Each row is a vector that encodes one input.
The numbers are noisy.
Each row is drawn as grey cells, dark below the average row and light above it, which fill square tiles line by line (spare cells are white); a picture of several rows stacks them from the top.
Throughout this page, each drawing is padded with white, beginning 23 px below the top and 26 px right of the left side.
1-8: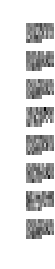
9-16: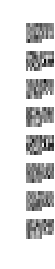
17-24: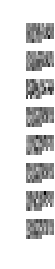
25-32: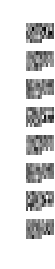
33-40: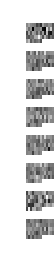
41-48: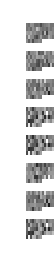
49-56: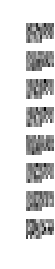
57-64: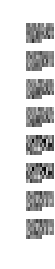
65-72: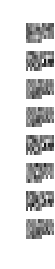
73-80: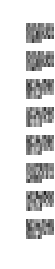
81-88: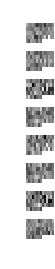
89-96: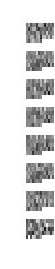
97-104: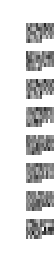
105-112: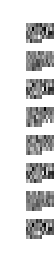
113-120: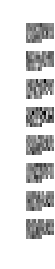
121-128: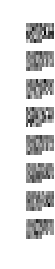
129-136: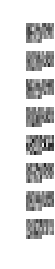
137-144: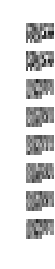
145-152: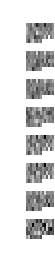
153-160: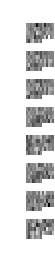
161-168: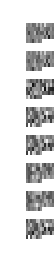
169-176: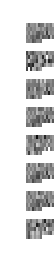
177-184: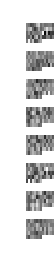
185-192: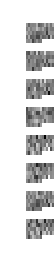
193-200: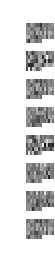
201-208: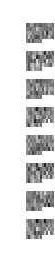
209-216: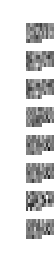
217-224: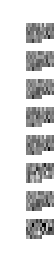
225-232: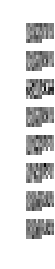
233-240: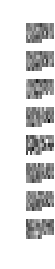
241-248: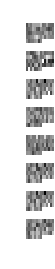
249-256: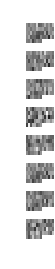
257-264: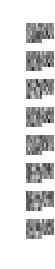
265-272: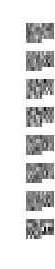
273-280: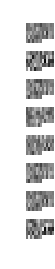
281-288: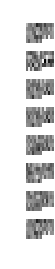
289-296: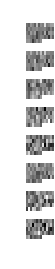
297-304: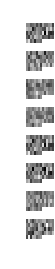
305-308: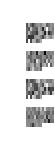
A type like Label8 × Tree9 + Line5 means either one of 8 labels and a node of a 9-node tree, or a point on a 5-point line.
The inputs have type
Circle14 + Line5.
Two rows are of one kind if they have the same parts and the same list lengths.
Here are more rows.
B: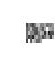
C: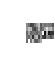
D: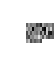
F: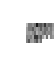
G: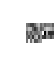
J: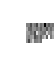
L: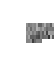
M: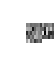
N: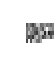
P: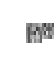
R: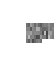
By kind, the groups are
B, C, D, G, M, N
F, J, L, P, R

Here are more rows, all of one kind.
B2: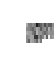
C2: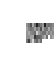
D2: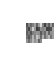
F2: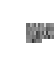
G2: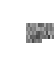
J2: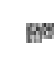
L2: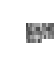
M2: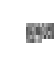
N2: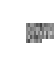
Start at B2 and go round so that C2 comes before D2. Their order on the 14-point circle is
B2, C2, J2, D2, L2, M2, F2, G2, N2.
